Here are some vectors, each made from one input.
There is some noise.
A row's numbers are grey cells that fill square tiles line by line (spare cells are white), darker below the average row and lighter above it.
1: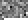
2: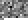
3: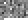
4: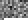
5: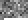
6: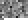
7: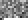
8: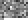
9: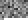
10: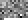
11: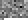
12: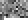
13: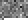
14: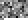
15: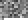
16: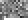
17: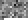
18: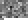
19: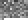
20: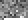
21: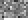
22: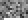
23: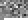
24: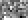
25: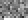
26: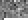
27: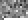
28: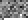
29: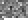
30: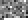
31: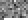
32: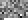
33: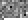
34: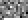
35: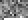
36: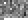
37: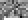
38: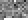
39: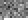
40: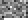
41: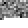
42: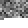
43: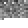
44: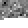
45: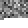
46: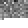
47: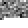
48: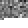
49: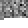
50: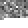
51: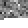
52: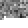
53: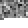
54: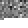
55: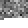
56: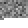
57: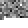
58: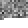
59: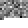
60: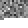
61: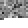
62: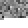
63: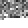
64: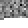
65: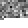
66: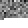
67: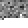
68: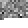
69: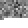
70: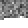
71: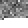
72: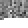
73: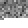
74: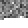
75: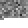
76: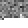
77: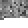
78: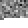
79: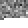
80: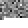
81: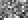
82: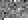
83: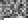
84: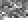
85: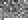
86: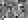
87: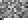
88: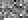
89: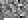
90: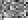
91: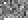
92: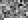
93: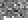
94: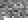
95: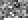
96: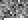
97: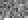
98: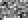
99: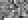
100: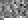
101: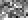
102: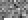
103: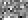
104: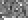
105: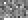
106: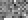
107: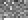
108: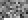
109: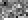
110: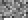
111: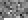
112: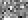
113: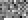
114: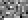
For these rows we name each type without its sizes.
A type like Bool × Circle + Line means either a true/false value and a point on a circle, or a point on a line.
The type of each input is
Label × Label × Line.
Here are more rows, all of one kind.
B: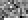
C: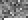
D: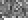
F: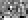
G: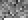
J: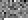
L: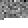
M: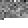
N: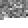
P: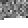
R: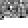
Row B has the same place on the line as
F and R.
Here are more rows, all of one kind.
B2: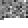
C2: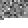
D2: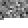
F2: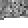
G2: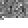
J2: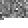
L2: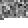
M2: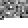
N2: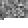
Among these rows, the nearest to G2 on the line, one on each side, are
F2 and J2.
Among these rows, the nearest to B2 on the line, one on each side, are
D2 and M2.
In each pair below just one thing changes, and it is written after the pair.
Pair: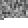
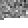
the place on the line
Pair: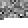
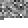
one of the two labels
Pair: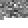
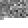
the place on the line
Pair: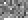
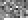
the place on the line
